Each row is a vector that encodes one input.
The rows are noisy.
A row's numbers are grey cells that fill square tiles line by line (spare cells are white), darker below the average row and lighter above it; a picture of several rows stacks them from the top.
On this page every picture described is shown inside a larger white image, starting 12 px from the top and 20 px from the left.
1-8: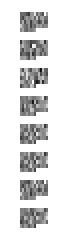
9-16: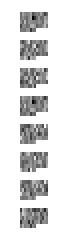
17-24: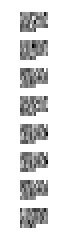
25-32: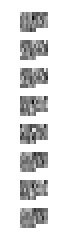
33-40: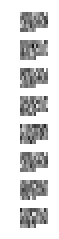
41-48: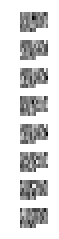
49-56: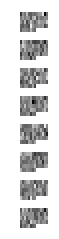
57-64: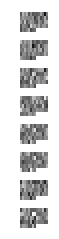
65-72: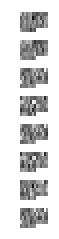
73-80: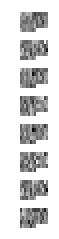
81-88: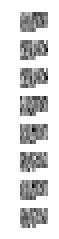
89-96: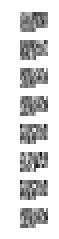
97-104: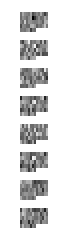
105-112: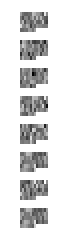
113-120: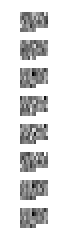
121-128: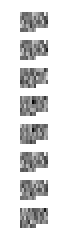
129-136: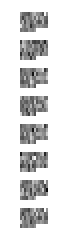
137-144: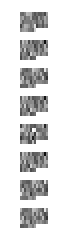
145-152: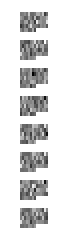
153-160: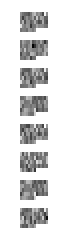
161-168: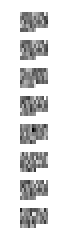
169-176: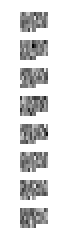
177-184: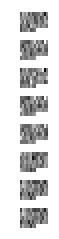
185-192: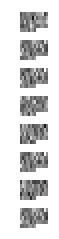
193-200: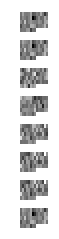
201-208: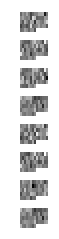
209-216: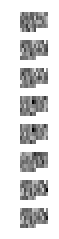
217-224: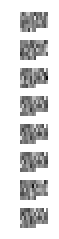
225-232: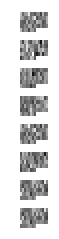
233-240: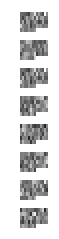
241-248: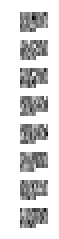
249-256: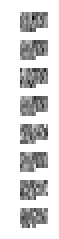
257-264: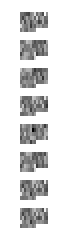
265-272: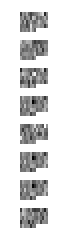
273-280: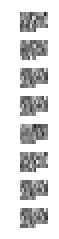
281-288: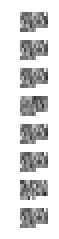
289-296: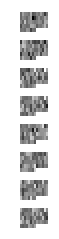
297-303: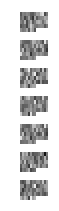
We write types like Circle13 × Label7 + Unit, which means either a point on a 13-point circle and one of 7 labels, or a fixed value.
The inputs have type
Line9 + List2(Line6).
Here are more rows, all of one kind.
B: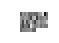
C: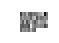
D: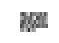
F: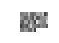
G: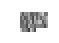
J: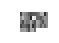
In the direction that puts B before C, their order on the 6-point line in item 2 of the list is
B, C, G, J, D, F.
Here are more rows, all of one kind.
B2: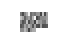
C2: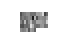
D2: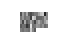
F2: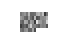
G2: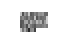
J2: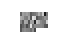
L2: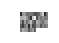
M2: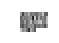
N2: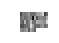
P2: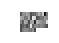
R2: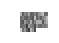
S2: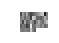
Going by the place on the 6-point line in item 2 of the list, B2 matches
F2, J2 and P2.
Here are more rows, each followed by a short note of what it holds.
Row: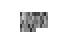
a list of one item
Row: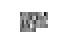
a list of two items
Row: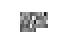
a list of two items
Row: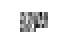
the empty list
